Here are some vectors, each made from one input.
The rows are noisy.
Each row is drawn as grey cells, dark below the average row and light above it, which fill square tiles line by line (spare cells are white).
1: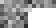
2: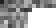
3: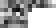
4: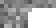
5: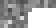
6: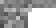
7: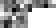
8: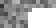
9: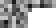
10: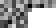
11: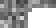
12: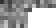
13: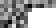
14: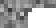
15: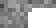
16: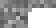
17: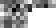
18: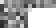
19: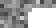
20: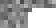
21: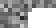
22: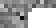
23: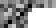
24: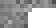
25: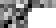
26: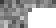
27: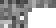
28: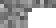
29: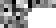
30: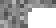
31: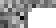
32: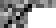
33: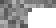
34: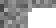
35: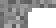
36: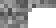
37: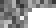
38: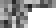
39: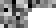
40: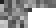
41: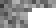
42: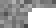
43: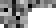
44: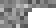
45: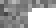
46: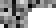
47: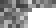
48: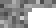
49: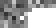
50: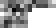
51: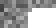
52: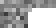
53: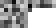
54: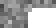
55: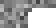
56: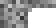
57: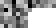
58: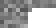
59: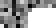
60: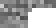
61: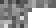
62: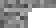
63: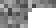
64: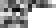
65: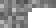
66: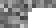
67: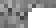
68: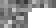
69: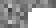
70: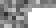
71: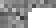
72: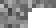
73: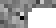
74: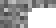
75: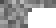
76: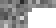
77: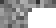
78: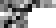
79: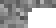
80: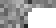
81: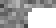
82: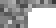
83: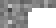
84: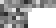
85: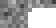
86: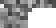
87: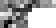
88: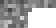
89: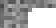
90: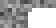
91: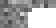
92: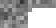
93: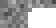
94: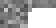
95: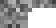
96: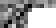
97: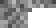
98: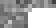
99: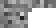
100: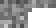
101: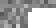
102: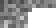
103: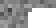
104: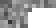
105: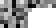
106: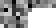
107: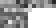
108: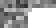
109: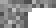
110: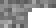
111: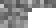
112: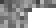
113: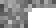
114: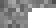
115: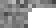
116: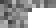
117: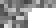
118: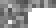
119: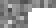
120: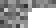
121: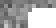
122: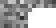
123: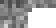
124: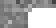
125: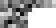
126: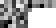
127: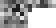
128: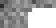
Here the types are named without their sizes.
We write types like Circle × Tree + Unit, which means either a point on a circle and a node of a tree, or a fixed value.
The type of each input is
Bool × Bool × Bool × Bool + Circle + Unit.
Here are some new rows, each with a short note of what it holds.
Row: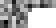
a point on a circle
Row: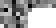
a fixed value
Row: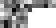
a point on a circle
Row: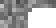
four true/false values
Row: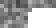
four true/false values
